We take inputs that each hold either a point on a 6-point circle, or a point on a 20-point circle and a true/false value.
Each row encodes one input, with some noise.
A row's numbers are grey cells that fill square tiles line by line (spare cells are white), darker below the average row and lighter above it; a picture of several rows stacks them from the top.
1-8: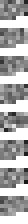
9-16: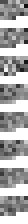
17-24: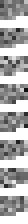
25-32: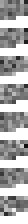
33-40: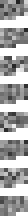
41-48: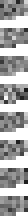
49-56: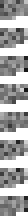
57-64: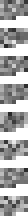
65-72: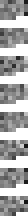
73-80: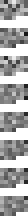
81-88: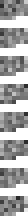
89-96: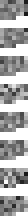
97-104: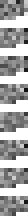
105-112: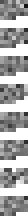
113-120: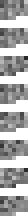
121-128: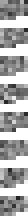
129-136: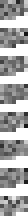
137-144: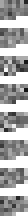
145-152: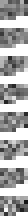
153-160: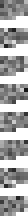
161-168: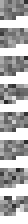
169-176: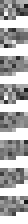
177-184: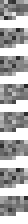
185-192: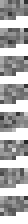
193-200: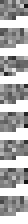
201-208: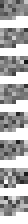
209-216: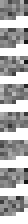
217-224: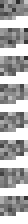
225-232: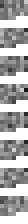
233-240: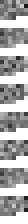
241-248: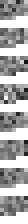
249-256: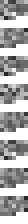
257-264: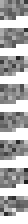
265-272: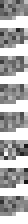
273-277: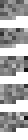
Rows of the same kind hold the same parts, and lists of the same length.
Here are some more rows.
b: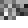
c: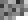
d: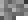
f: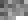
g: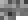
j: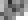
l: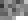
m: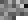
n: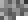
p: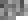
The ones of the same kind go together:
b, j, m
c, d, f, g, l, n, p

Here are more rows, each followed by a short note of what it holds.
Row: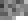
a point on a 20-point circle and a true/false value
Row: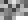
a point on a 6-point circle
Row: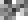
a point on a 6-point circle
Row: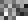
a point on a 6-point circle
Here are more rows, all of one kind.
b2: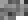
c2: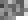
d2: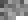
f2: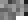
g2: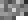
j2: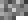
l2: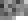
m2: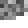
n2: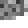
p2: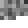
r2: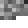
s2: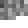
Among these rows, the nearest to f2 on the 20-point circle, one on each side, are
d2 and l2.
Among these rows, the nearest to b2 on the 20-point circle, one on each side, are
l2 and p2.
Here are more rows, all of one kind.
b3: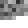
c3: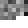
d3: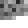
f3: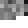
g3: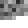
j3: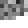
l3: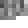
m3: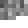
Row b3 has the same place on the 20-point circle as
d3 and g3.
